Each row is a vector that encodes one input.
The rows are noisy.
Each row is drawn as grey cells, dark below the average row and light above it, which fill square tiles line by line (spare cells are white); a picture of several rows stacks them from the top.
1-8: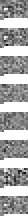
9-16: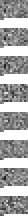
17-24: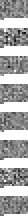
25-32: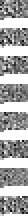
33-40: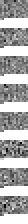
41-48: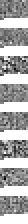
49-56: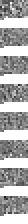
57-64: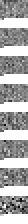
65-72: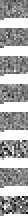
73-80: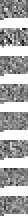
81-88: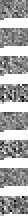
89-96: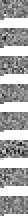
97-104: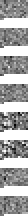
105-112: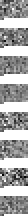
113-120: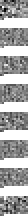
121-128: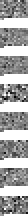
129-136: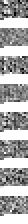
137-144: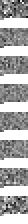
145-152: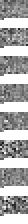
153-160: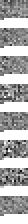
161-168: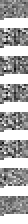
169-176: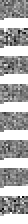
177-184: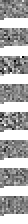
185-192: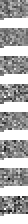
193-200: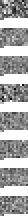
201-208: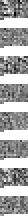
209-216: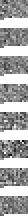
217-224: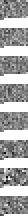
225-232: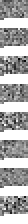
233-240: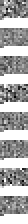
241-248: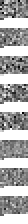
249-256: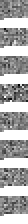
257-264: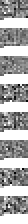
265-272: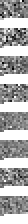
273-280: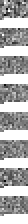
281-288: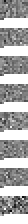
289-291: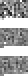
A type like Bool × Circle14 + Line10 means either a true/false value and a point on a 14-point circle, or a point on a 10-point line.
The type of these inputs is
Bool × Circle5 × (Tree8 + Unit) + Tree9 + Unit.
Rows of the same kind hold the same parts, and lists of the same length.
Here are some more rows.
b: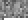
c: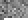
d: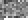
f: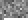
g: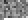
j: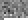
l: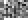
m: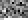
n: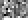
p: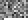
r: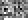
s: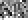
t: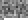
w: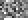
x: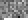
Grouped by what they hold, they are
b, p
c, d, f, g, j, t, x
l, n, r, s, w
m

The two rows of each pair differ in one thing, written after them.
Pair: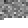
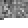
the true/false value
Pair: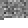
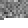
the node of the tree
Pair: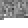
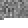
the place on the 5-point circle
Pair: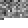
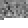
the place on the 5-point circle
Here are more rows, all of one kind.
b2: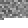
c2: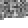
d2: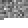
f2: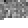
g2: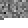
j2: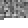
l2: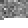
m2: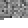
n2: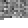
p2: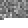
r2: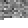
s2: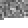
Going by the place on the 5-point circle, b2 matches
c2, g2 and s2.
